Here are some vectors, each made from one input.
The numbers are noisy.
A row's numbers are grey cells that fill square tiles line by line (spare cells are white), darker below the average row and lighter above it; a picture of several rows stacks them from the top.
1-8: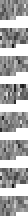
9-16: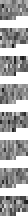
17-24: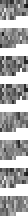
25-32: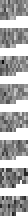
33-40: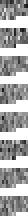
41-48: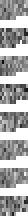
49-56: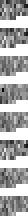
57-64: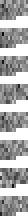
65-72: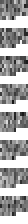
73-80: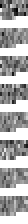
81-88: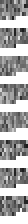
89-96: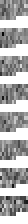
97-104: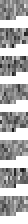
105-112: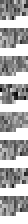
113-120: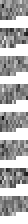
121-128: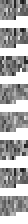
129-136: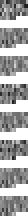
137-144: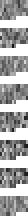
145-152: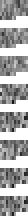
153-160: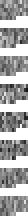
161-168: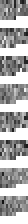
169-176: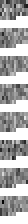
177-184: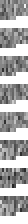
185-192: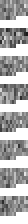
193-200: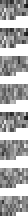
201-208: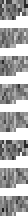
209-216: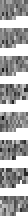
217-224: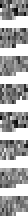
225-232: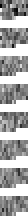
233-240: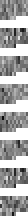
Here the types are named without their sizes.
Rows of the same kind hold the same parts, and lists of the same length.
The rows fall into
3 kinds.
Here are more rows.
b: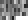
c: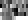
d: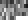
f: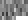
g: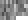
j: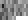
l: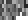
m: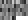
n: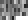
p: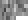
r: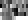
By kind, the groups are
b, d, l, m, n
c, r
f, g, j, p

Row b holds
three true/false values.
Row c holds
a fixed value.
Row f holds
a point on each of two lines.
